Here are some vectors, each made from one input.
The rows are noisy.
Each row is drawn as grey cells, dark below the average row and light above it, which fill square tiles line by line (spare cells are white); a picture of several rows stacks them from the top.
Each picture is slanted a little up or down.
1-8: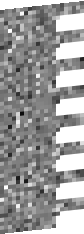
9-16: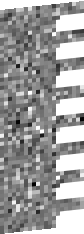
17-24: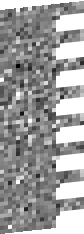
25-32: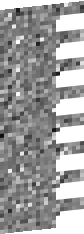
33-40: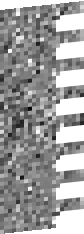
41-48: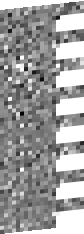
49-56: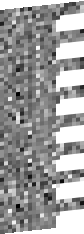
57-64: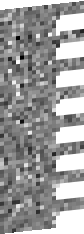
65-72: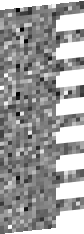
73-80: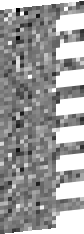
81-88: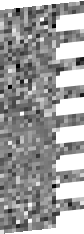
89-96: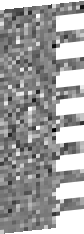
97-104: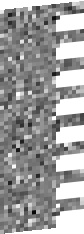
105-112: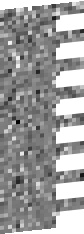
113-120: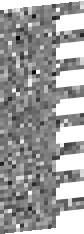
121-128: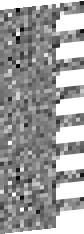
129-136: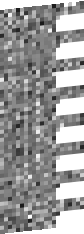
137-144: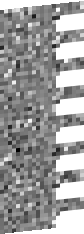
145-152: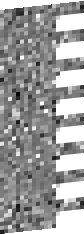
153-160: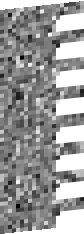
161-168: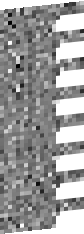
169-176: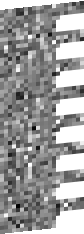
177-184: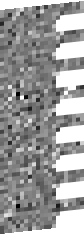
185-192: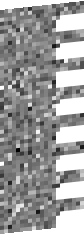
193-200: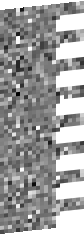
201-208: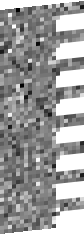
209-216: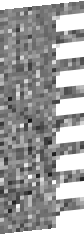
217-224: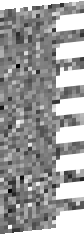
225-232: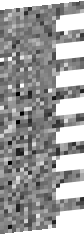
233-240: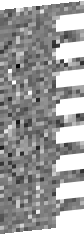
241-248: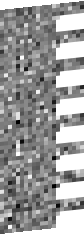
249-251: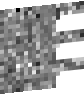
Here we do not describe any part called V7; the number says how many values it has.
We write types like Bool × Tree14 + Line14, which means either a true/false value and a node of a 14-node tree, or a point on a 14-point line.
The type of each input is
Line4 × List2(V7) + Line9 × (Tree9 + Unit).
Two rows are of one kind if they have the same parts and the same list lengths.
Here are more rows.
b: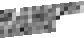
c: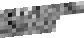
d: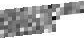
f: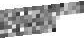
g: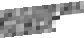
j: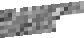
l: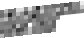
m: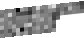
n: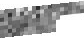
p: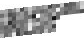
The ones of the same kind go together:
b, c, j, n
d, g
f
l, p
m

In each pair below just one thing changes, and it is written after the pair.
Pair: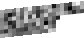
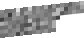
the place on the 4-point line
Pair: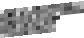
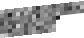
the value of V7 in item 1 of the list
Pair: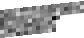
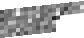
the value of V7 in item 1 of the list
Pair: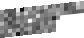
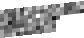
the value of V7 in item 1 of the list
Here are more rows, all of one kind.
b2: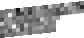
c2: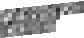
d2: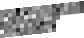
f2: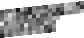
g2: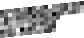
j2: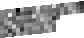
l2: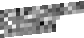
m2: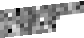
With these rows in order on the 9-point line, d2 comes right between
c2 and l2.
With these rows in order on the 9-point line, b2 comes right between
f2 and m2.
